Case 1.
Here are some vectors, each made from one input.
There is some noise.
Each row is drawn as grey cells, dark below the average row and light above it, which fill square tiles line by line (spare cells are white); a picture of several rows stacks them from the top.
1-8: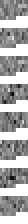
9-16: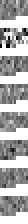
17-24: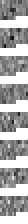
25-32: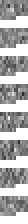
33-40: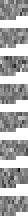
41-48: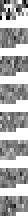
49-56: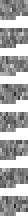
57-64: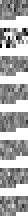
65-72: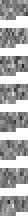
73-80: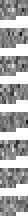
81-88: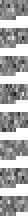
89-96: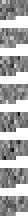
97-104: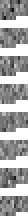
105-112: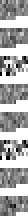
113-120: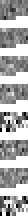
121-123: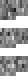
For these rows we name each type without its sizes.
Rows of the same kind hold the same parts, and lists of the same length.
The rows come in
2 kinds.
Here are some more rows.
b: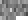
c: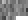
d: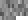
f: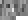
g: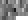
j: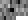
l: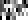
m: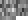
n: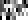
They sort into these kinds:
b, c, d, f, g, j, m
l, n

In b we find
a point on a circle and a point on each of two lines.
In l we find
a fixed value.
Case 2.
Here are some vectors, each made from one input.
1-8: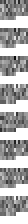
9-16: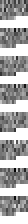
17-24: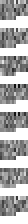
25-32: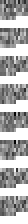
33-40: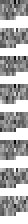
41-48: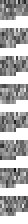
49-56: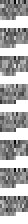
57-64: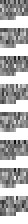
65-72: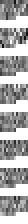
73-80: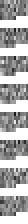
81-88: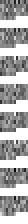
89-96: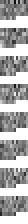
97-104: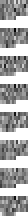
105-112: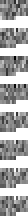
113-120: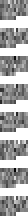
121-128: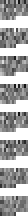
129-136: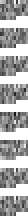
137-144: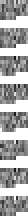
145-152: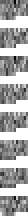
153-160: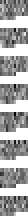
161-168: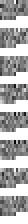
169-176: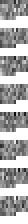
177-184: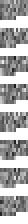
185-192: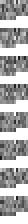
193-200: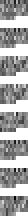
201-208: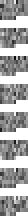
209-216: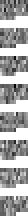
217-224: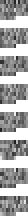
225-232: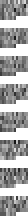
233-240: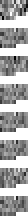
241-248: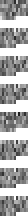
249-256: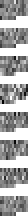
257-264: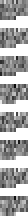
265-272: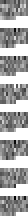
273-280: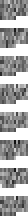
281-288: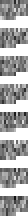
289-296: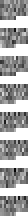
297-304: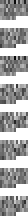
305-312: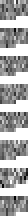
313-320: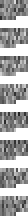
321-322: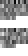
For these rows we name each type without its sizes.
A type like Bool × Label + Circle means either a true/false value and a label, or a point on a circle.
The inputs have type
Bool × Bool × Bool + Tree + Unit.
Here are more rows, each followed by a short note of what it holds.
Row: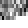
a fixed value
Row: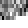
a fixed value
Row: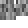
three true/false values
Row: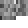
three true/false values
